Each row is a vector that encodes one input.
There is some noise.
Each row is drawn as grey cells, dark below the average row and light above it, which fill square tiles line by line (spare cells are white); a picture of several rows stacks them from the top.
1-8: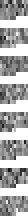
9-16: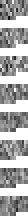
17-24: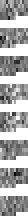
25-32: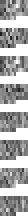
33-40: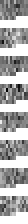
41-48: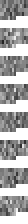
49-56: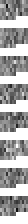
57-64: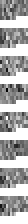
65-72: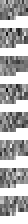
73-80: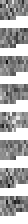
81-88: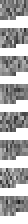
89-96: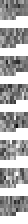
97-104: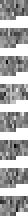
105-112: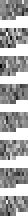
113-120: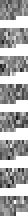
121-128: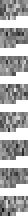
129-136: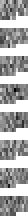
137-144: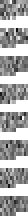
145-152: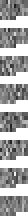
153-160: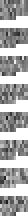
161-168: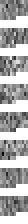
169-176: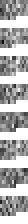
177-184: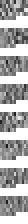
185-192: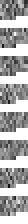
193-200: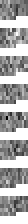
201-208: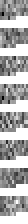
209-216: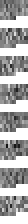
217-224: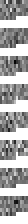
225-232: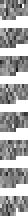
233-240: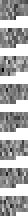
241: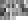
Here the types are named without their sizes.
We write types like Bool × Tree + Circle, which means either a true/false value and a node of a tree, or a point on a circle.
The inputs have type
Bool × Bool × Bool + List(Line).
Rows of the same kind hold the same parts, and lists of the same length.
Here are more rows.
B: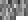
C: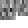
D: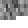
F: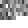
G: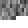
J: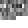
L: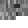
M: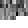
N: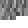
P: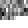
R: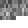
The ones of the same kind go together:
B, G, N
C, F, P
D, L, M, R
J

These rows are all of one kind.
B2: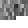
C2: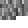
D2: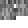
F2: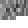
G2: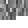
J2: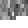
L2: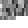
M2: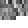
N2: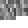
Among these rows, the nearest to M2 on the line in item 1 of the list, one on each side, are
C2 and G2.
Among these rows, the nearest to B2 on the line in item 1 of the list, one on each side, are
J2 and L2.
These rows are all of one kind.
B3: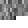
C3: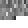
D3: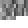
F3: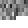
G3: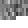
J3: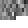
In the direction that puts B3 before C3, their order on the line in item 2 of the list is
J3, D3, F3, B3, C3, G3.
